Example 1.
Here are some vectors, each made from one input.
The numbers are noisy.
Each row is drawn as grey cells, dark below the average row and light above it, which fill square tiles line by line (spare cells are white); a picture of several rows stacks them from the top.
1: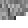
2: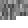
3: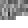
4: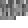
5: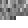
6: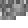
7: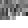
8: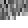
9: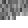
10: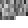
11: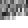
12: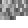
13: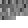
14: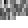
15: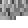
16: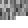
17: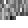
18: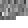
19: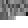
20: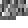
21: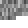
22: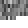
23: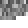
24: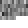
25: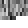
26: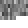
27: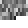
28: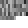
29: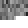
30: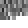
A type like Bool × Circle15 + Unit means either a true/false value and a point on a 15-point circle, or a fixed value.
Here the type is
Bool × Bool × Bool.
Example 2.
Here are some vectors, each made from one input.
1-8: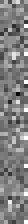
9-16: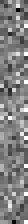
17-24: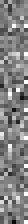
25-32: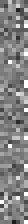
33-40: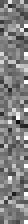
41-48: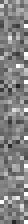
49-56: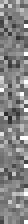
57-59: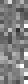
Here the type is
Line5.
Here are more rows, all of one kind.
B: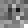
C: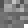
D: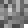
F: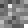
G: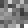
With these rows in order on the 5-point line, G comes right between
B and C.
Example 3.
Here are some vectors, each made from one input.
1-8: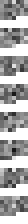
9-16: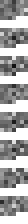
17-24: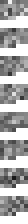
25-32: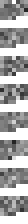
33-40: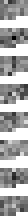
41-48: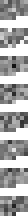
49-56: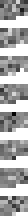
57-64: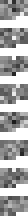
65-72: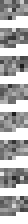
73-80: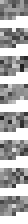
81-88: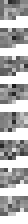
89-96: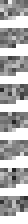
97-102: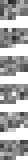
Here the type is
Tree9.
